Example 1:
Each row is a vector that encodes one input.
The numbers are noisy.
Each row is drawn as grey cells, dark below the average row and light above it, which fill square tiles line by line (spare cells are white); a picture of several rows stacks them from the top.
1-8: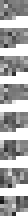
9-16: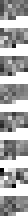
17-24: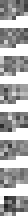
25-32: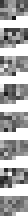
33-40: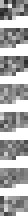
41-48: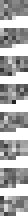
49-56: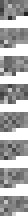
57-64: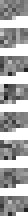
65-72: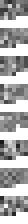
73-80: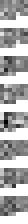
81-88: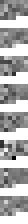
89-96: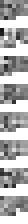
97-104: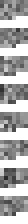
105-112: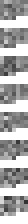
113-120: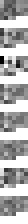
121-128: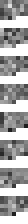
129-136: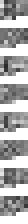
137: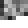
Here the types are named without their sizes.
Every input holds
either a point on a line, or a list of points on a circle.
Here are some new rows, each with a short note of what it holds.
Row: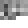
the empty list
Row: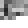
the empty list
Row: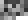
a point on a line
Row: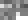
a list of two items
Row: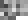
the empty list
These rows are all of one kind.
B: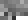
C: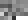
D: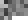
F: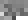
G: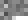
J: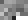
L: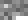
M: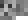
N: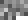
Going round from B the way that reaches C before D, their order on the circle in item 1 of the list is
B, C, F, J, L, D, G, M, N.
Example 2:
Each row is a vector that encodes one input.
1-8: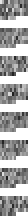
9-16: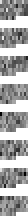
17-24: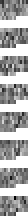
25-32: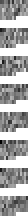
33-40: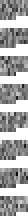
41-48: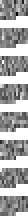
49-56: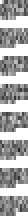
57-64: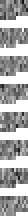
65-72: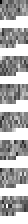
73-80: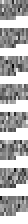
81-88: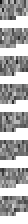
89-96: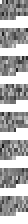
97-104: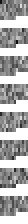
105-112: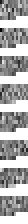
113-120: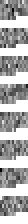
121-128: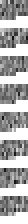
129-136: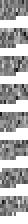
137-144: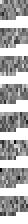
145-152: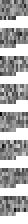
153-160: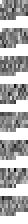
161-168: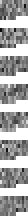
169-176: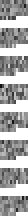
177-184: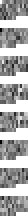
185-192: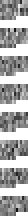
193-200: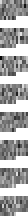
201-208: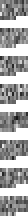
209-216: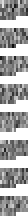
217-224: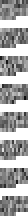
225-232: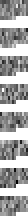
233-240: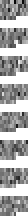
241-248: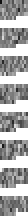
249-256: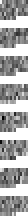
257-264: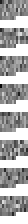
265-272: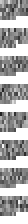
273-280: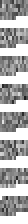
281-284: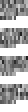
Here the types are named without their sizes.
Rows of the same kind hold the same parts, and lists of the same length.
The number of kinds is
2.
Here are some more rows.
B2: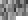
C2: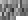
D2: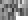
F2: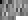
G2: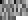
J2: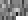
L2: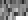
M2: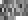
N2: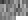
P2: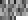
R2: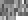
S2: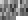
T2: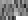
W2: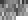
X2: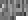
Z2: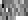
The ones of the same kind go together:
B2, F2, J2, L2, M2, N2, R2, W2, X2, Z2
C2, D2, G2, P2, S2, T2

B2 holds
a label and four true/false values.
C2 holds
a point on a line and four true/false values.
